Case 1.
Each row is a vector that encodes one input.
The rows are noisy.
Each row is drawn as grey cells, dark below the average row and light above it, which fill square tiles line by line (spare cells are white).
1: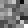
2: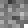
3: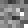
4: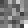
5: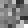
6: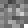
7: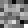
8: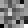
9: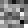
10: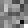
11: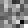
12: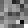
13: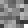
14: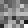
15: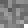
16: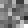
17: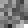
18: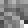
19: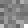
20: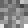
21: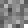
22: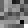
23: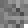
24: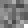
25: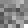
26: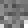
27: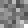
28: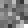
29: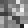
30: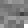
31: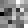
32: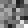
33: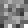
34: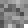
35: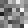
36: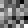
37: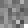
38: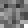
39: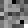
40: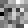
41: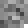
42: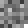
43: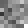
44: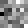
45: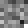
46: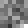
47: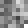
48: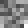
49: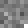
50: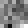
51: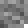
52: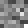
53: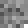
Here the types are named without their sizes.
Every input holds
a node of a tree and a true/false value.
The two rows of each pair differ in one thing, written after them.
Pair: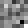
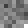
the node of the tree
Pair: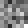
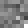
the true/false value
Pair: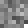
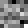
the node of the tree
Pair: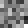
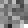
the true/false value
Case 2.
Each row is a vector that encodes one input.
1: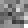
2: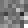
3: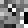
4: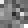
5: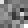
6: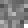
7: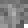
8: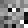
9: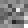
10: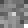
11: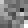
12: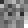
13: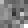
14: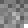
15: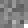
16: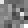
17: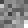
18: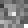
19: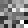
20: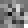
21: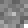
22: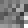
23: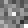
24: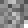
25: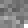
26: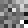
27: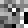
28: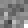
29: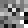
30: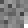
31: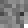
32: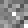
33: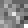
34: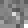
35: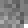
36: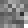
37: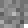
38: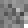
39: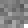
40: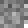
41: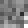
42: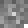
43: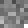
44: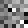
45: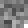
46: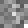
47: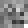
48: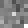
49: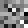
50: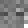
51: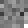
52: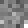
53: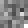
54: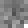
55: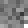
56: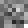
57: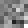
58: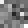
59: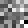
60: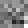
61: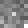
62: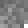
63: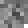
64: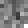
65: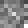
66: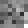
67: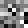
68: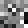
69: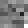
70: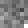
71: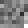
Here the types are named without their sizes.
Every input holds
a node of a tree and a true/false value.
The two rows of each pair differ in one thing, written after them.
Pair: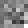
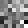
the true/false value
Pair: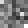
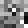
the true/false value
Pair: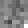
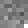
the node of the tree
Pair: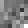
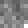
the node of the tree
